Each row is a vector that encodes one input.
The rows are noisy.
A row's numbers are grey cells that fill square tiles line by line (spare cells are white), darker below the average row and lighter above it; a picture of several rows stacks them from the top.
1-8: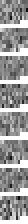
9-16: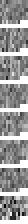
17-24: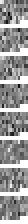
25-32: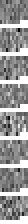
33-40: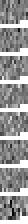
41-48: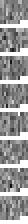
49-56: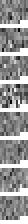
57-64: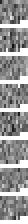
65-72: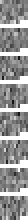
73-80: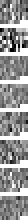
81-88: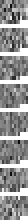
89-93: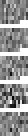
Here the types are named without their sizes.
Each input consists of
a point on a line, together with either a point on a line, or three true/false values.
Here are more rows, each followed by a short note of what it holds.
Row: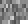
a point on each of two lines
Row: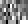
a point on a line and three true/false values
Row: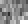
a point on a line and three true/false values
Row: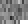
a point on each of two lines
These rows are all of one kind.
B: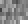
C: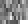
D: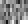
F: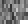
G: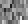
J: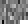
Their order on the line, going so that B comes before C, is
D, G, F, B, J, C.
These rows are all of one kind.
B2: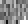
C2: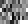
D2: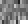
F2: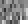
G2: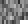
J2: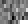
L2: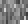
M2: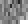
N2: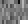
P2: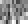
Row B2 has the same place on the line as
C2, F2 and P2.
